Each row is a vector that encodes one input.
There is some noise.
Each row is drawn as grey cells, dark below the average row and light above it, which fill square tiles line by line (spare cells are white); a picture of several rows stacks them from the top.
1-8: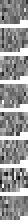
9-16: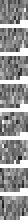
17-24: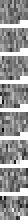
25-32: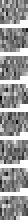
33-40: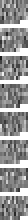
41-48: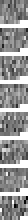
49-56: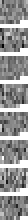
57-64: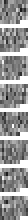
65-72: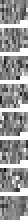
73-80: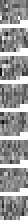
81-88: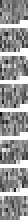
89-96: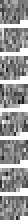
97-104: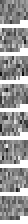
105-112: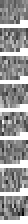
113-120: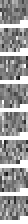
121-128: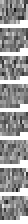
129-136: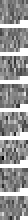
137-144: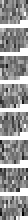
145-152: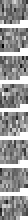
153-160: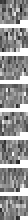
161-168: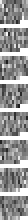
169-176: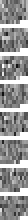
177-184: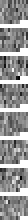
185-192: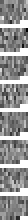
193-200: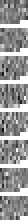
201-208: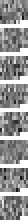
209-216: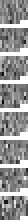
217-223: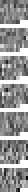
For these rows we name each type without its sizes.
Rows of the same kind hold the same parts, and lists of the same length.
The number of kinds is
4.
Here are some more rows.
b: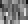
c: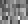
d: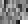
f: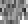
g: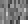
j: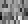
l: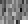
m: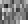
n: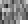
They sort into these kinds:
b, g, l
c, f
d
j, m, n

